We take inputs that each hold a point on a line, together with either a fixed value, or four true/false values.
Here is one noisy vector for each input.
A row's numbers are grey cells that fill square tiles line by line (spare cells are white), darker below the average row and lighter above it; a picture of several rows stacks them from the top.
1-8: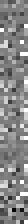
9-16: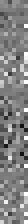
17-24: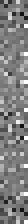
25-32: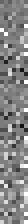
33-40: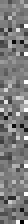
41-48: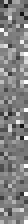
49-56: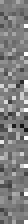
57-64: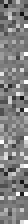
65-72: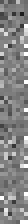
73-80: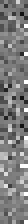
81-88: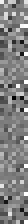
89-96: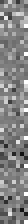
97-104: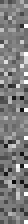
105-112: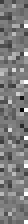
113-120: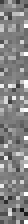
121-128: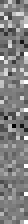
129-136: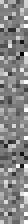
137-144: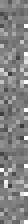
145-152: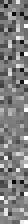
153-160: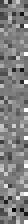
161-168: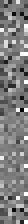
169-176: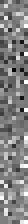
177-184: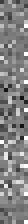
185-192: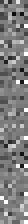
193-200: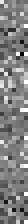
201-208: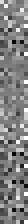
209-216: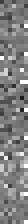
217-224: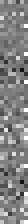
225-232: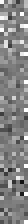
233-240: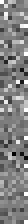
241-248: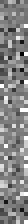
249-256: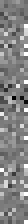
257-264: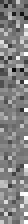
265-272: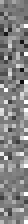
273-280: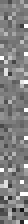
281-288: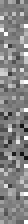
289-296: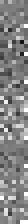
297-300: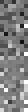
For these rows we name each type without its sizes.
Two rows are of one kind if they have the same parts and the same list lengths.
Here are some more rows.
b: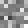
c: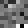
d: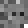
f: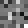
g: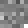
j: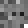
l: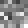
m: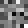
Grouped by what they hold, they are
b, d, f, g, j, m
c, l

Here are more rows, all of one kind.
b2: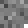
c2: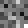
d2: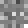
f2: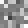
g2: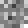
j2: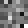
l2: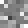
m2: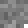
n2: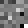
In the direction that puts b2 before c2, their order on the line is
g2, f2, l2, d2, m2, b2, n2, c2, j2.
